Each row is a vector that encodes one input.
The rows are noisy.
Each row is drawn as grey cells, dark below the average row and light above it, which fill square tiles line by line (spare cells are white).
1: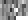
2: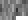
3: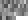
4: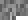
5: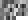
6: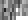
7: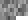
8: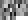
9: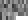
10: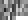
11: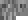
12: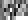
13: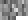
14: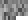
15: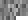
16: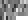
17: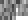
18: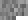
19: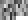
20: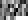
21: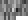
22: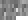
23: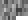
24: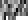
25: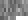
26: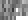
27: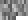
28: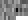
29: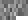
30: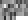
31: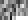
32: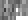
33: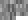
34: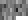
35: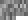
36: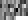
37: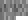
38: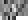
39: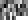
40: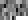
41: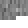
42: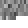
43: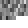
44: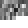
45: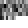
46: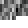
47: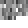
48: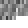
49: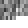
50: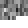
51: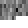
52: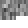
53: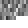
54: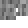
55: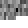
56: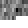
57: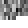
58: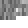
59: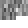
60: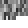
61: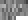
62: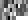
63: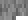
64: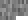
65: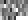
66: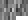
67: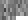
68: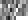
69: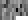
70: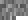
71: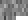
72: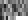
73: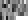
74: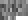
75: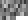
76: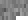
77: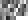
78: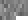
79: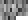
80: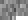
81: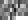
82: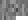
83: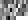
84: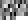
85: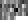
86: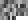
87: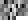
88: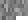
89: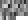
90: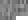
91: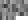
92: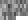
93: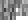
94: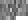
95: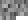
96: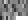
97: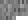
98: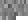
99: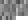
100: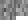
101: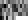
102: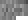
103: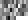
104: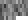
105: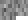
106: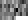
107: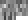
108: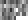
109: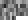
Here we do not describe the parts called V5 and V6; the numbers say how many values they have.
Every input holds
a true/false value and a value of V6, together with either a point on a 4-point line, or a value of V5.
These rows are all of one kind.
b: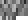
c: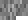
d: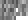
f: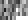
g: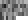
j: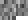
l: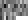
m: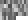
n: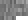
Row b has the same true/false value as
c and f.
